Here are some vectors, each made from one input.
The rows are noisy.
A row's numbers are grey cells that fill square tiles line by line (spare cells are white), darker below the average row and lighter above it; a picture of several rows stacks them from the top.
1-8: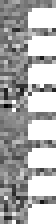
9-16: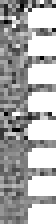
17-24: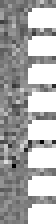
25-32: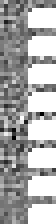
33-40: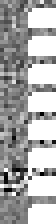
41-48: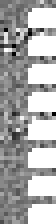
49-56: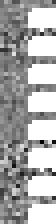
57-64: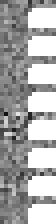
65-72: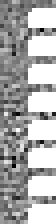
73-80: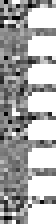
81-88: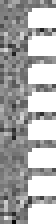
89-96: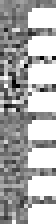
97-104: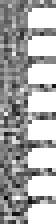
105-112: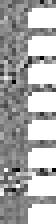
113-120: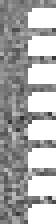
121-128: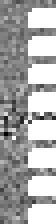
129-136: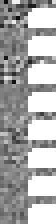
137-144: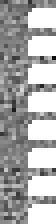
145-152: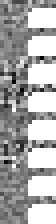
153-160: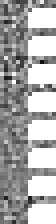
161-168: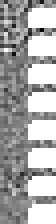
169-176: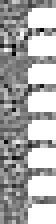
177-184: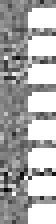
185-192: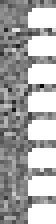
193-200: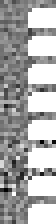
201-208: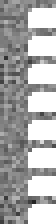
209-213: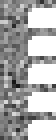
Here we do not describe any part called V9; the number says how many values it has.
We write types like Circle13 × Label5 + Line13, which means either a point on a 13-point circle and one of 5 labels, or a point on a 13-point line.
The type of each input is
(Bool × V9 + Tree11) × Label4.
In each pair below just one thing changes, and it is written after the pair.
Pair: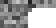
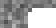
the label
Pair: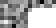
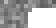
the true/false value
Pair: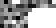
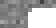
the true/false value
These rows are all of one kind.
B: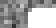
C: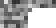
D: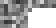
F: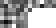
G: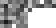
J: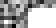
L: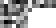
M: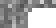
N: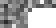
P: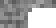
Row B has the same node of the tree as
J and L.
